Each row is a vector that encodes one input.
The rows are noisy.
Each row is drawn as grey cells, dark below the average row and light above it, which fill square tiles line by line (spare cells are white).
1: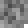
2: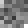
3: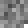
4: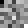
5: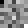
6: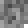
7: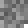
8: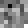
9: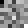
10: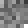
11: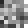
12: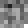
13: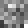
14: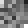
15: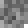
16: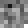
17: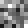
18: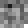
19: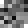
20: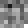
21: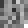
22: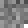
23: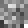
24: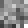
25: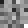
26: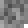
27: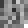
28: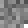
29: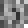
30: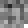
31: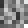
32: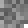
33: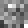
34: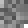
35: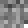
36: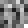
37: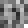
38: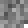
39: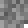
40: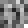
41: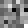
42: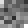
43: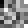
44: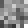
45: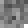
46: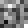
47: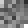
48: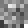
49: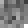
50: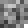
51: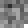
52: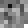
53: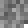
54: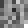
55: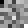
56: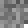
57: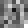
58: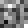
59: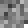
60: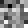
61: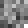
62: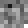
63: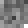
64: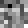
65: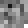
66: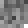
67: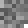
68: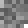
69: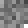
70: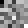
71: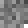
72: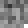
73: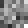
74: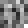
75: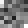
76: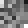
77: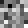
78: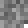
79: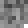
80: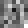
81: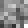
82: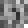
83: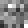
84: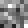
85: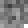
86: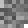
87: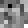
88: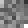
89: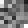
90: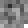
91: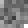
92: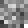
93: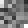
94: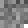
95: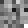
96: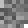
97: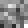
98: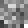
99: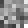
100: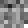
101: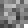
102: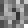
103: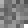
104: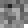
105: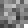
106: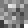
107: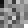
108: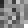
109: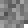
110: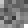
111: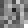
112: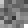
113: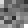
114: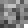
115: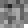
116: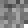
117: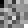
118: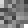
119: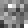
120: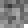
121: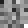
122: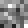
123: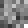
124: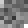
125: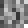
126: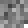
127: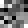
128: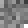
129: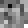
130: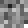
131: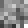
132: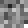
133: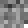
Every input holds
either a point on a 6-point line, or a point on an 8-point line and a true/false value.
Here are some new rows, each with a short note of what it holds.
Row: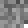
a point on an 8-point line and a true/false value
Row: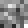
a point on a 6-point line
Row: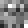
a point on a 6-point line
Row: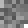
a point on an 8-point line and a true/false value
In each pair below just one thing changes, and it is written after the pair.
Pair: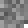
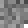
the place on the 8-point line
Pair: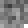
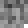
the place on the 8-point line
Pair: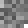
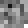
the true/false value
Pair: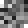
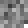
the place on the 8-point line
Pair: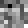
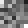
the true/false value
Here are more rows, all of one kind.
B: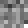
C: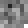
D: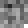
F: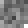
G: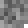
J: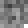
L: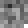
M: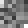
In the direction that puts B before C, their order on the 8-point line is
B, D, J, L, F, M, C, G.
